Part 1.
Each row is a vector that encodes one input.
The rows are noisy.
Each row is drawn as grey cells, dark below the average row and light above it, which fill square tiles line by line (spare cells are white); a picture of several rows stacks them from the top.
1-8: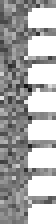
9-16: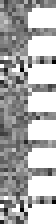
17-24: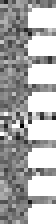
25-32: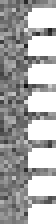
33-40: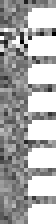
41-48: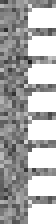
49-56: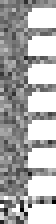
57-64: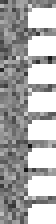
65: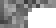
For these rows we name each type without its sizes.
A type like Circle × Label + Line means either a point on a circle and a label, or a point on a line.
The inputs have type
List(Line).
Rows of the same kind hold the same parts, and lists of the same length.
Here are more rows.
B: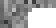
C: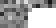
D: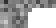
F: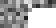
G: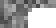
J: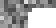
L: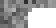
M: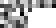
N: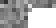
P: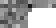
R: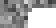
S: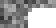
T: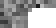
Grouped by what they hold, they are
B, G, L, P, S, T
C, D, F, J, N, R
M

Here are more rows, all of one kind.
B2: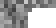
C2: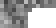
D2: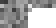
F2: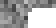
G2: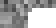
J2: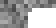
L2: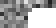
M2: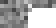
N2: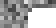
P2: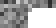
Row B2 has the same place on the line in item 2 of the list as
D2, F2, J2 and M2.
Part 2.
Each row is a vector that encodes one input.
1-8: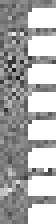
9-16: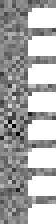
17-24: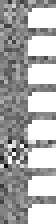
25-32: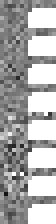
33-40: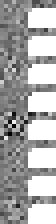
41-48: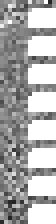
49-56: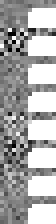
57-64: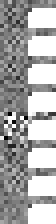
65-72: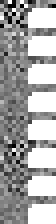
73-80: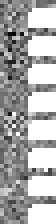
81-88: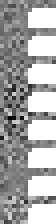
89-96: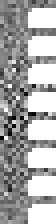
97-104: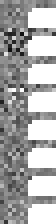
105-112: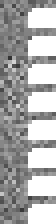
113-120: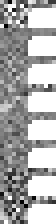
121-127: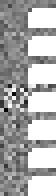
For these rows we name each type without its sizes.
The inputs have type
Bool × Bool × Bool × Tree + Unit.
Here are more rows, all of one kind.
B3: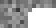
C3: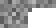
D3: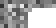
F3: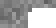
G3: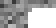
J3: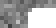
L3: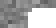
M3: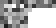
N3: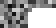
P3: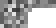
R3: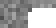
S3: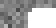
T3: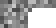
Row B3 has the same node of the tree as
F3, R3, S3 and T3.
